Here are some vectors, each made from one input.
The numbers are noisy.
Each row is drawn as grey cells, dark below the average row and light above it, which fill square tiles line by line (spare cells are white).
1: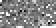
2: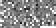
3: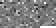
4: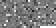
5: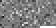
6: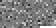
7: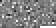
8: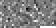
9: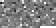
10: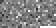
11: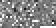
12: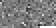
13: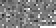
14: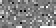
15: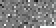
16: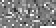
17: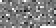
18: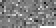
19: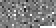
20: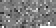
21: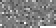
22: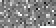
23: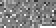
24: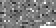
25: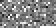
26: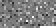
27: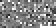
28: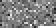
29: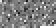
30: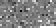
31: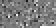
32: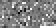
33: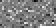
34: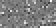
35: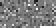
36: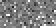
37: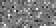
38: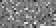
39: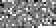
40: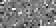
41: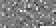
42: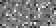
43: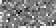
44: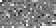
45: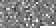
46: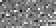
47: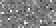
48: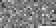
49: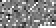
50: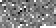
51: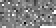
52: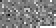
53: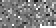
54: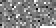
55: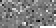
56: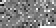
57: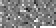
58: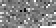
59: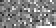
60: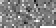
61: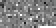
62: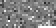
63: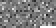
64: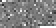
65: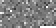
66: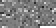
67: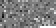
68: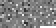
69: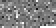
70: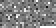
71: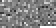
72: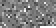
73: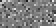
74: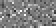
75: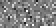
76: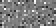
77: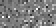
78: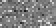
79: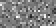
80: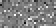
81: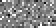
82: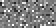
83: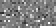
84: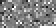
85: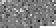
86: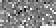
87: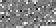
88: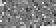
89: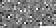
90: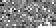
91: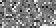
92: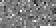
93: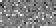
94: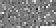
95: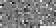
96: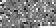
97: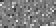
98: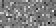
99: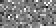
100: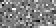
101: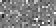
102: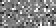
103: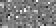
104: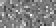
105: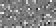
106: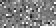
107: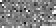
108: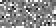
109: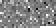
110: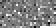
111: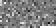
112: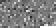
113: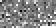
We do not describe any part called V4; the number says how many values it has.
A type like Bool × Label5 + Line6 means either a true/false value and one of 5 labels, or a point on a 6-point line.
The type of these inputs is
(Label5 + Tree8) × V4.
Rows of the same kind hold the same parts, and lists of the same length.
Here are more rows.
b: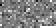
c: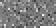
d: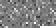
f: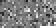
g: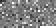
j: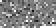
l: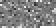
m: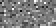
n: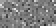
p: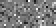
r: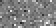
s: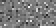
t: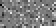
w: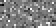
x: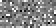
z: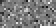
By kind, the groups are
b, d, g, r, t, w
c, f, j, l, m, n, p, s, x, z

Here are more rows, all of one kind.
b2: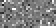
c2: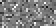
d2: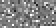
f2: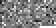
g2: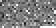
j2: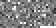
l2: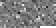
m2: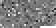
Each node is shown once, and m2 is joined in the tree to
b2 and f2.
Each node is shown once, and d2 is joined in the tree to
c2, f2 and g2.
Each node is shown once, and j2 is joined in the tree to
l2.
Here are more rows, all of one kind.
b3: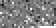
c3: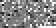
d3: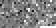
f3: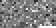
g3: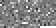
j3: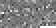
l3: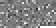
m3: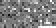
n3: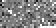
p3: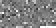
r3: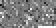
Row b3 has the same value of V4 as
d3 and r3.
